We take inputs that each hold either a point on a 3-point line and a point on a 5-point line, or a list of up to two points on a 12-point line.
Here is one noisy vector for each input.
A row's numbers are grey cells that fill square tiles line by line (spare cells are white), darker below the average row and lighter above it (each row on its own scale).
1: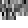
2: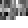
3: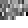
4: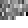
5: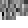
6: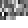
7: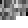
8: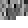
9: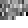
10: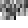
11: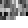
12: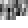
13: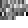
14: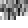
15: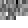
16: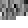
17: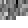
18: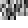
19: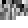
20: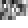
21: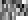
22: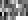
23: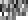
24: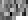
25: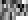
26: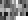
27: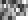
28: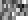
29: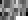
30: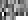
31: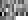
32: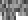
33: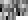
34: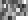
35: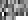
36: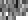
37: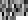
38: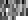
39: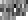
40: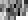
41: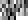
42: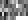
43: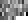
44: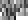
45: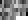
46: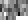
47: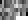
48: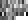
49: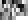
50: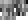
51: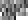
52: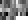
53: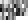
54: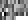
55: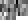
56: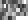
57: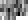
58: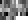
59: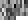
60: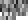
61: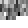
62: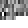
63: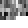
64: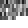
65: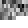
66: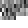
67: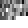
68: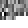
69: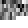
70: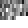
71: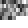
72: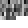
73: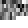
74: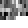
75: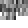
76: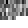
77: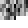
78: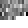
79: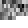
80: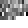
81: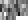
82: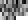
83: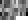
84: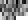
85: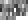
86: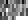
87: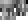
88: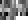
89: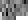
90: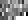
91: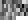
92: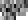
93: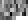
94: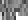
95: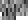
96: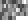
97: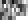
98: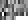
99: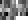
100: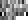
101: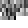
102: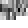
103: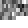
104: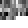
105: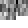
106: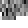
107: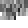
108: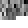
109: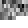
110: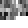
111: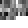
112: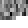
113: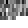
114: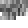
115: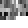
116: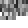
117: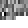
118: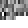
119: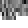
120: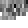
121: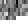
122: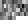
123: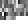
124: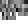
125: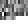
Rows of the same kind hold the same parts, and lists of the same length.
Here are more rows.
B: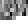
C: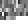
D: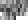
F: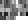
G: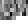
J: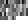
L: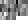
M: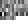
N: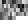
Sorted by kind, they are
B, G
C, F, J, M
D, L
N

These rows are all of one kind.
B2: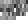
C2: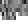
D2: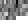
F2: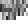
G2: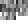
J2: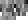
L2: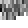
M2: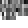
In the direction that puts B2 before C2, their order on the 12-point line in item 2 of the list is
B2, J2, M2, D2, G2, F2, C2, L2.
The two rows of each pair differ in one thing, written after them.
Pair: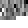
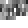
the place on the 12-point line in item 1 of the list
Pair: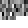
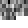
the place on the 12-point line in item 2 of the list
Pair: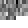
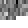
the place on the 12-point line in item 2 of the list
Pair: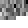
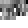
the place on the 12-point line in item 1 of the list
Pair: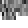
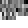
the place on the 12-point line in item 2 of the list
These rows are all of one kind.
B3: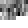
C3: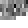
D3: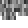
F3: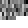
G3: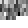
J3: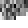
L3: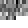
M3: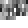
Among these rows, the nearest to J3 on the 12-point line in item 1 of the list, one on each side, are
C3 and F3.
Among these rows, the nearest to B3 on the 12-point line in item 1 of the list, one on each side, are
C3 and M3.
